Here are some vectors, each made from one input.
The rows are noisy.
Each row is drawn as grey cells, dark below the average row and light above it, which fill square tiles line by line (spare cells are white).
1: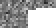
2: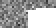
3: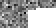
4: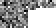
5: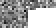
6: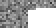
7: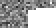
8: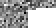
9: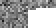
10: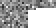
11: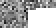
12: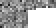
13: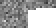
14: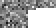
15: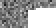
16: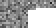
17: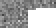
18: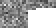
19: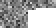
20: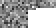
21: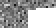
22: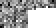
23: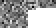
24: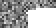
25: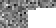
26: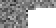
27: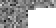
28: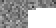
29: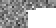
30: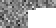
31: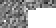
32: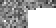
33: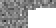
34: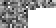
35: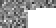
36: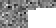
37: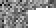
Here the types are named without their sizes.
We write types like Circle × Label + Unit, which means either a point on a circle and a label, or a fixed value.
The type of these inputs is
Tree.
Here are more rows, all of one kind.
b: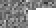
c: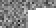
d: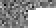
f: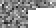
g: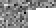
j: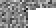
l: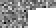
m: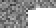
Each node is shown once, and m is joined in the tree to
d and g.
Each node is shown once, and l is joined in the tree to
j.
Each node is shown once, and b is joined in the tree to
c, d and f.
